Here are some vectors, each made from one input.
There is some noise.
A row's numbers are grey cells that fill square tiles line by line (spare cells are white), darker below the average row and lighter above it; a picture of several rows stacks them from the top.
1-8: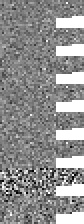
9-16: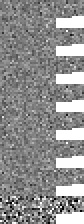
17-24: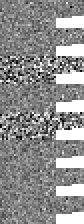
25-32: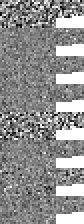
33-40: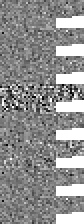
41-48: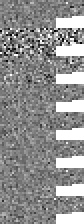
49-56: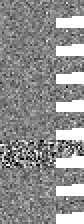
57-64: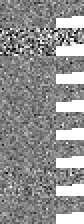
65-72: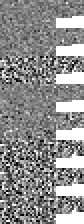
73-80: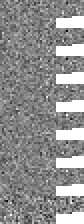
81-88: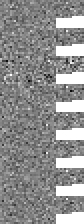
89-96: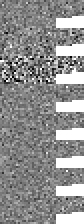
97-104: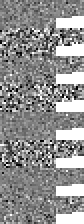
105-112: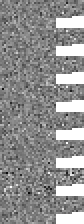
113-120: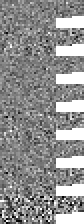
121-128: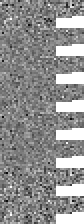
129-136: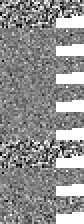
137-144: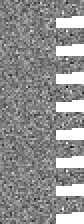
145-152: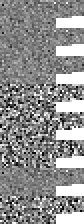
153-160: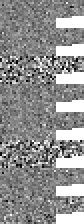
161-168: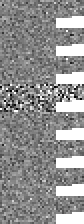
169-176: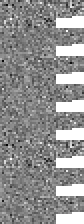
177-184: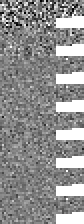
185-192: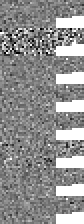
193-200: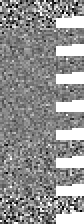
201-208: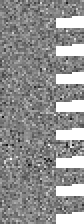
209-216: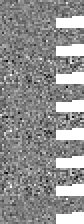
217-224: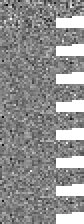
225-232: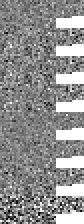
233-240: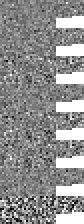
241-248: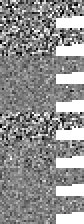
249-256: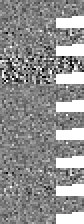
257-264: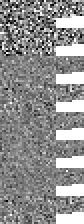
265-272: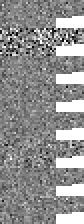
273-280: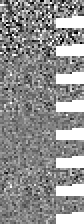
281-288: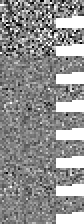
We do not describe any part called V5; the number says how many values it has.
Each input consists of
either a true/false value and a value of V5, or a list of up to three points on a 13-point line.
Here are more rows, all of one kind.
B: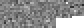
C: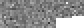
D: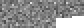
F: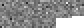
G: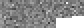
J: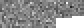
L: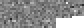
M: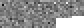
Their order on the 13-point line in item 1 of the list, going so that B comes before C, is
J, D, B, L, C, G, F, M.
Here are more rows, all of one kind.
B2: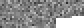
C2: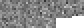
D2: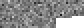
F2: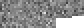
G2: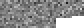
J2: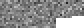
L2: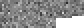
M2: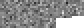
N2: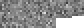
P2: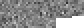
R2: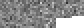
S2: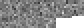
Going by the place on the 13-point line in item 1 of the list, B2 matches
D2, G2 and J2.
